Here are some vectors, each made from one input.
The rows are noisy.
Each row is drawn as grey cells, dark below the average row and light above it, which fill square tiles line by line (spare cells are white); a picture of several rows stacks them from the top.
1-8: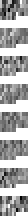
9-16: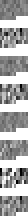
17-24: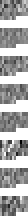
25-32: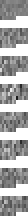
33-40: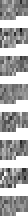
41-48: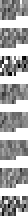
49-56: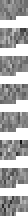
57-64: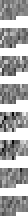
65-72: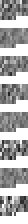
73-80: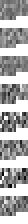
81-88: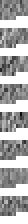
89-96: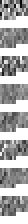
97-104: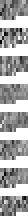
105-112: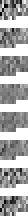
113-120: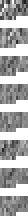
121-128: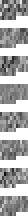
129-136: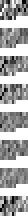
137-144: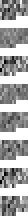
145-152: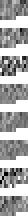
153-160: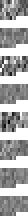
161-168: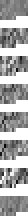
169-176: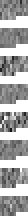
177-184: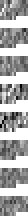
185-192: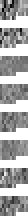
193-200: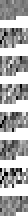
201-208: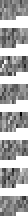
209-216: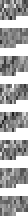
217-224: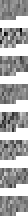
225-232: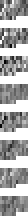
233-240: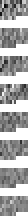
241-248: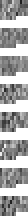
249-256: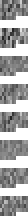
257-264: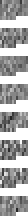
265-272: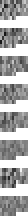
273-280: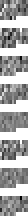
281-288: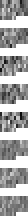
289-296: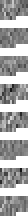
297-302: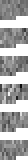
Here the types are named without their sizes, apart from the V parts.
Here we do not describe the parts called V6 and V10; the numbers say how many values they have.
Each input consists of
a point on a circle, a point on a line, a node of a tree, a value of V6 and a value of V10.
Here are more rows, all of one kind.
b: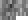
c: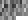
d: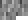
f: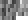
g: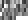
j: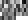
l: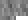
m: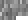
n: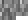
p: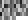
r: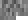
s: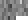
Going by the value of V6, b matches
j, n and r.
